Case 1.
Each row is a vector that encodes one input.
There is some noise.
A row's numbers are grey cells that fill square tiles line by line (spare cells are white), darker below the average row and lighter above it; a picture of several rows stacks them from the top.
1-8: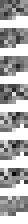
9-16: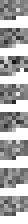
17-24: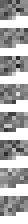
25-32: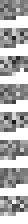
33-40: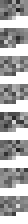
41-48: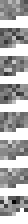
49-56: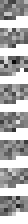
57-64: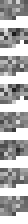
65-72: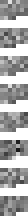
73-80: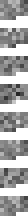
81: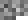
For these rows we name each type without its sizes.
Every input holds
either a fixed value, or a node of a tree.
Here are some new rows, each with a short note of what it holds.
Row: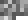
a node of a tree
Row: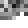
a fixed value
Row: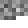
a node of a tree
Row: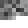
a node of a tree
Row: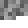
a node of a tree
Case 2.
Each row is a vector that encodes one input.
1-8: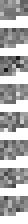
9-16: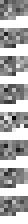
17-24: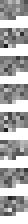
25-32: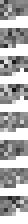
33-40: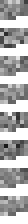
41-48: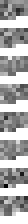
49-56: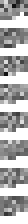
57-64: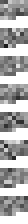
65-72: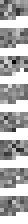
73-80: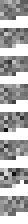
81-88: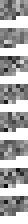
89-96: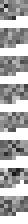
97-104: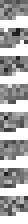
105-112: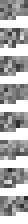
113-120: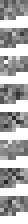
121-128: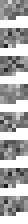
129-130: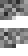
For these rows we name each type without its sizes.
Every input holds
either a fixed value, or a node of a tree.
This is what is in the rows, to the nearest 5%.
About 5% of them hold a fixed value. The rest hold a node of a tree.
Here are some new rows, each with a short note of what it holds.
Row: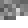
a node of a tree
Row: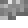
a node of a tree
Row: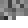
a node of a tree
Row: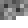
a node of a tree
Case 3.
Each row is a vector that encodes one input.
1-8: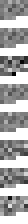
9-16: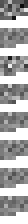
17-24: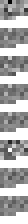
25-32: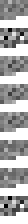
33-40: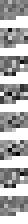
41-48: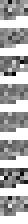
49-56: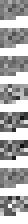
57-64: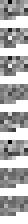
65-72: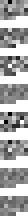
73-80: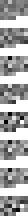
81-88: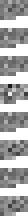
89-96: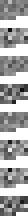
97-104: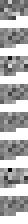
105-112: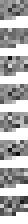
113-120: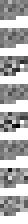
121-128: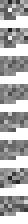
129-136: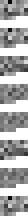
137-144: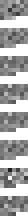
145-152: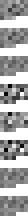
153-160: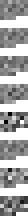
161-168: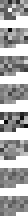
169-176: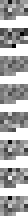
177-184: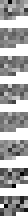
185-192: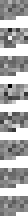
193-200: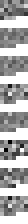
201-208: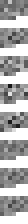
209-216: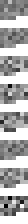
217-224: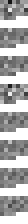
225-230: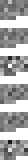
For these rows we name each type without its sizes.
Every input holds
three true/false values.
